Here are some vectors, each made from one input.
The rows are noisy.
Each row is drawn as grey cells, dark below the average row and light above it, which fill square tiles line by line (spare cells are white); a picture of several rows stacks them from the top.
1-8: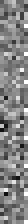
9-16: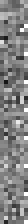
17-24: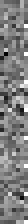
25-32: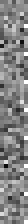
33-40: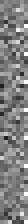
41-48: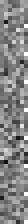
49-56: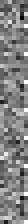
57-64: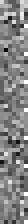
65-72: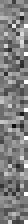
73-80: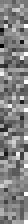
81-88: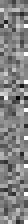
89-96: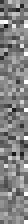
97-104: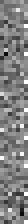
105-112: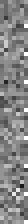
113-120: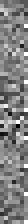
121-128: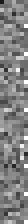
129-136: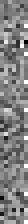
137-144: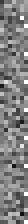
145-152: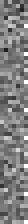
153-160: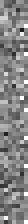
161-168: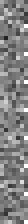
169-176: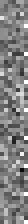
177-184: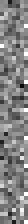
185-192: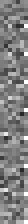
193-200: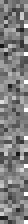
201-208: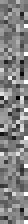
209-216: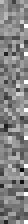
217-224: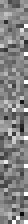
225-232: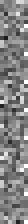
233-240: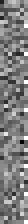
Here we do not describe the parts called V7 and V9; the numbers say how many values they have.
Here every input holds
either a point on a 6-point line and a value of V9, or a true/false value and a value of V7.
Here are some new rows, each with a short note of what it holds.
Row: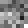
a point on a 6-point line and a value of V9
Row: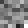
a true/false value and a value of V7
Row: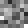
a point on a 6-point line and a value of V9
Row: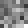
a point on a 6-point line and a value of V9
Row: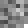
a point on a 6-point line and a value of V9
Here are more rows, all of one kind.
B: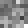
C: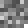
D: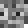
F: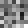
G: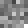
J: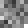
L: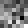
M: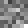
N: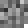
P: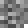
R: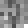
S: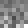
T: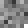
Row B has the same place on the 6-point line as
D, G and S.
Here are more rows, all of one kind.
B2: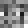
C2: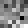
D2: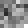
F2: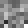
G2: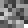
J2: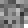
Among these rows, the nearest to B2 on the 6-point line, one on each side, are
C2 and J2.
